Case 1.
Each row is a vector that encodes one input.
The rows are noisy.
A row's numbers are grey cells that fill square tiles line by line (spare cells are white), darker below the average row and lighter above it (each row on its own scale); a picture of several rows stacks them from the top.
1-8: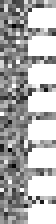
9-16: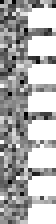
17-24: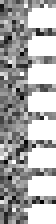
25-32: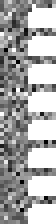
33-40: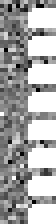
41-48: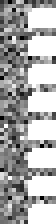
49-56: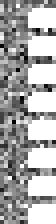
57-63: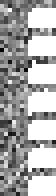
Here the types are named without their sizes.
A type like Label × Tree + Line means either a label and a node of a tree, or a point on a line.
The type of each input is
Label.
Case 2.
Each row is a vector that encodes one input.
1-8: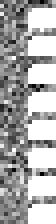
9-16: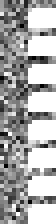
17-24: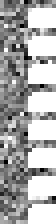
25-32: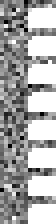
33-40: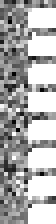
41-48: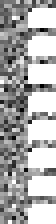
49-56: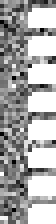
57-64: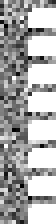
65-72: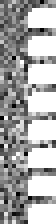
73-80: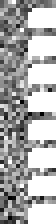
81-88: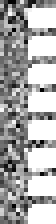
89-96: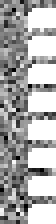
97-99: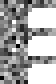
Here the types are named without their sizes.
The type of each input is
Line × Line.
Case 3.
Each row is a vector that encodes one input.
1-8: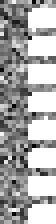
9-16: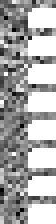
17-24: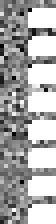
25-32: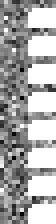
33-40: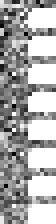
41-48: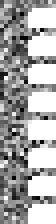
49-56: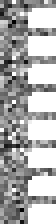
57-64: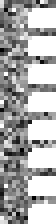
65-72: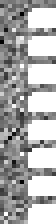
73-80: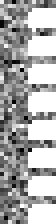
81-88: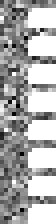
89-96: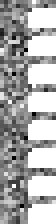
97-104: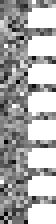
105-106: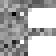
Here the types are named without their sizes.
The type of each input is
Bool × Bool × Bool × Bool × Bool + Unit.
